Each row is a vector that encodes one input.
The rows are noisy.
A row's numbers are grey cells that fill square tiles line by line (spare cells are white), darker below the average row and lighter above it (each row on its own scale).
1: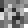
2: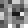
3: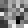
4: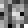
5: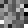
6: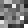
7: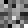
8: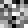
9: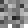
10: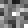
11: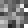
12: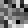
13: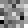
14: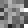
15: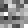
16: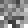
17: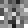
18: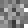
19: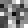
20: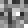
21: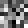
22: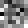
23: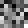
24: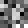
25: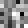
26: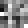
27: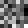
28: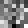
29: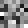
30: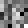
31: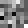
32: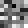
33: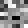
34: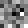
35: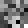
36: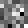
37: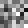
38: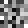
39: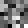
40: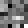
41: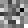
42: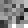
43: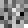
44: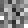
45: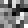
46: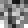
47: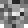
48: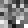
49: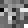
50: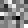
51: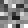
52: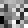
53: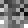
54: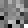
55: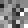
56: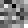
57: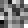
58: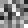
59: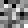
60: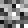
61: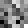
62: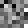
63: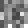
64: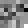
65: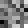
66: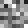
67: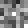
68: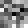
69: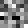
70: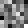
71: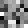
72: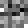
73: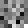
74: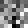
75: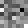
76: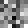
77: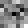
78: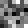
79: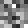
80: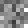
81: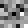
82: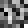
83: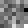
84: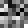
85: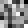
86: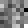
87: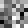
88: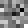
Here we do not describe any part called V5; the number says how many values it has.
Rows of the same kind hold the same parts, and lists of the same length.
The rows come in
2 kinds.
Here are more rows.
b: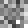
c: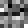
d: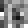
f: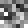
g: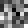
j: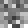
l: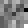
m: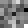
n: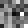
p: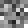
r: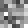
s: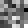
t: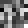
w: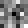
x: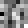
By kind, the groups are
b, c, l, m, s, x
d, f, g, j, n, p, r, t, w

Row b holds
a point on a 4-point line and a true/false value.
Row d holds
a true/false value and a value of V5.
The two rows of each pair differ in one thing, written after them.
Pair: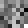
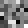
the place on the 4-point line
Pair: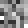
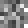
the place on the 4-point line
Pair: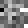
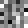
the true/false value
